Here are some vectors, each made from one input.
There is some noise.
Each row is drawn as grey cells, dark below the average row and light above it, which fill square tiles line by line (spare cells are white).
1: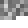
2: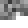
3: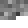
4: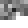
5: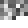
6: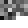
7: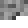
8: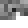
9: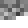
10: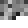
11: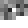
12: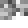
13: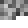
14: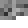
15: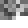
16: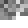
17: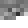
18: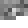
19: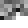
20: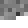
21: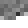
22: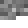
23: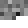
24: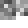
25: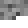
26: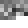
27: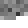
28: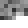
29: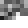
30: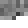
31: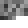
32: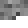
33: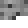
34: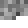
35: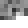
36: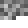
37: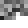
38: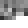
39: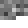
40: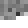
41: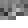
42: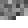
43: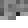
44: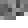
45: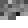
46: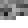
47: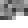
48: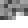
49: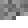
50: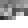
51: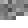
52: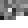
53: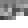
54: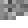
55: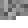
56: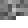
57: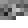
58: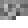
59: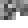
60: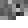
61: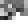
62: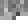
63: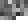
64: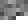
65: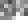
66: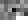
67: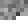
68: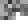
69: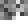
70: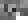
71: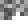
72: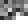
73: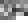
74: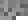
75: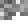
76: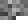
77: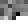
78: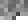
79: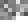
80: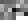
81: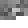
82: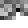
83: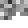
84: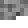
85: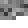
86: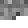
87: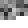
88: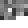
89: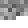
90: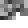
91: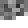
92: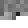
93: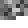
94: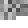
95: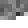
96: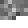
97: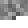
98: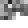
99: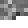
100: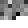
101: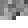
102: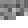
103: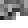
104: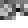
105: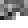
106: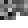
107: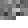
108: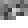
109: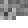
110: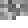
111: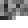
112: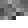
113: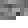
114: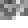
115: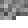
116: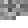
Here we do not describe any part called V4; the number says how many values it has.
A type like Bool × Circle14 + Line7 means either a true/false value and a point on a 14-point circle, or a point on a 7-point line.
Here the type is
Bool × (Line5 + V4).
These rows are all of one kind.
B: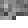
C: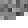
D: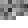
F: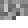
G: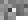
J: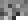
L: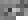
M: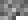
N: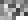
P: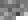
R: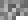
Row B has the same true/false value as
C, D, F and J.
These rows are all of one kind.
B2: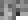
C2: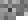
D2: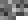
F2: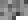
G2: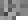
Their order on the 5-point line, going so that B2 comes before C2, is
B2, F2, C2, G2, D2.
